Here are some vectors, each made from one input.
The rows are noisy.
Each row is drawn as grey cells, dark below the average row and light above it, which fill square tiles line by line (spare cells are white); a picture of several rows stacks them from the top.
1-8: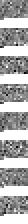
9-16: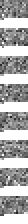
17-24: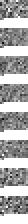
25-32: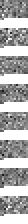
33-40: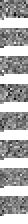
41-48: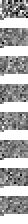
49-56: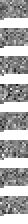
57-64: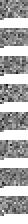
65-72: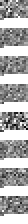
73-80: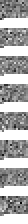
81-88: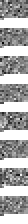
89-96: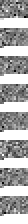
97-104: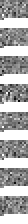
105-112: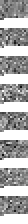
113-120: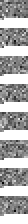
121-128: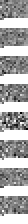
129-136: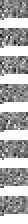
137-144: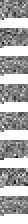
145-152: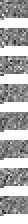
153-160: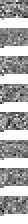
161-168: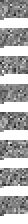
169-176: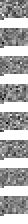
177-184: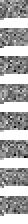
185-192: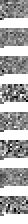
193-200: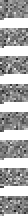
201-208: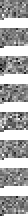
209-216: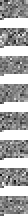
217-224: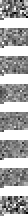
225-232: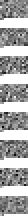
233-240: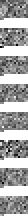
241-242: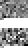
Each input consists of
a list of up to two points on a 6-point line.
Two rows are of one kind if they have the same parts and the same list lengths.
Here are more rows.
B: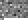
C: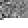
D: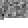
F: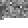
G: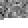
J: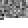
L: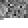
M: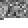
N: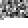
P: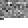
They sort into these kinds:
B, L, M
C, D, F, G, J, P
N

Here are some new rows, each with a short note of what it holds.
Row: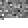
a list of one item
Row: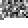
the empty list
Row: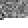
a list of two items
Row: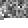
a list of one item
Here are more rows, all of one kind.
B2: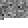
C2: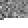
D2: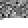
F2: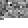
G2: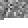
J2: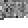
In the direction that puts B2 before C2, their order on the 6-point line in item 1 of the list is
F2, B2, G2, J2, C2, D2.
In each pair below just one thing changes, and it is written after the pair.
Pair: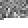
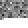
the place on the 6-point line in item 2 of the list
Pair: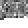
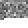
the place on the 6-point line in item 1 of the list
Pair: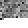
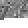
the place on the 6-point line in item 1 of the list
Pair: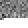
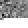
the place on the 6-point line in item 2 of the list
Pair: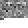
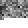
the place on the 6-point line in item 2 of the list
